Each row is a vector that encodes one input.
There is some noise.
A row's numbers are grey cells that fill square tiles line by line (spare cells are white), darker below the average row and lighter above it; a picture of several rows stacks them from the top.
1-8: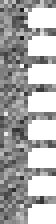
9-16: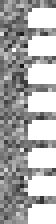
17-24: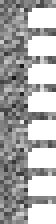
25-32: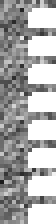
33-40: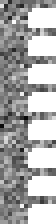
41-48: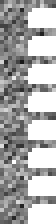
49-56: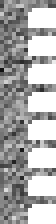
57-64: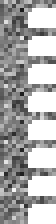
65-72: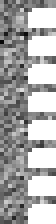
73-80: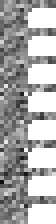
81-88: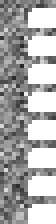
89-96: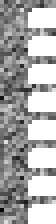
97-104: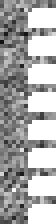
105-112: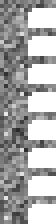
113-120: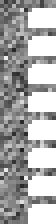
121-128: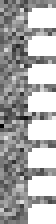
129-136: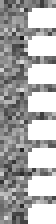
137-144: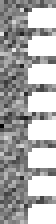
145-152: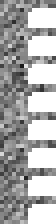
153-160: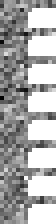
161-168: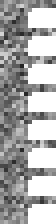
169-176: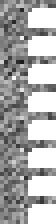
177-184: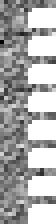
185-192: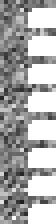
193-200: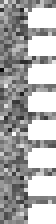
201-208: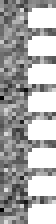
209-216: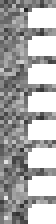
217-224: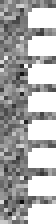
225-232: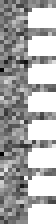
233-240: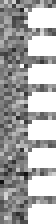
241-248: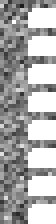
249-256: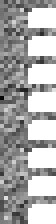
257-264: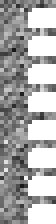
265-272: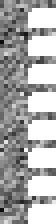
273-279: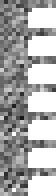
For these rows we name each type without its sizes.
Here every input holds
a true/false value, together with either a point on a circle, or a point on a line.
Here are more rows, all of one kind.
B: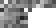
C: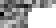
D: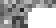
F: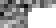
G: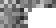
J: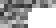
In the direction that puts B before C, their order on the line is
B, G, J, D, C, F.
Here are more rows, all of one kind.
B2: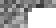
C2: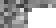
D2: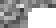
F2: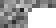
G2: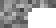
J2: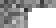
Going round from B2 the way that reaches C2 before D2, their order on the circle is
B2, F2, C2, G2, D2, J2.
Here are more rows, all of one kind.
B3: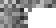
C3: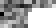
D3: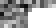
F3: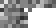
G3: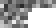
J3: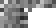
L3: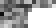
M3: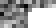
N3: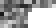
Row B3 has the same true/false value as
F3 and J3.
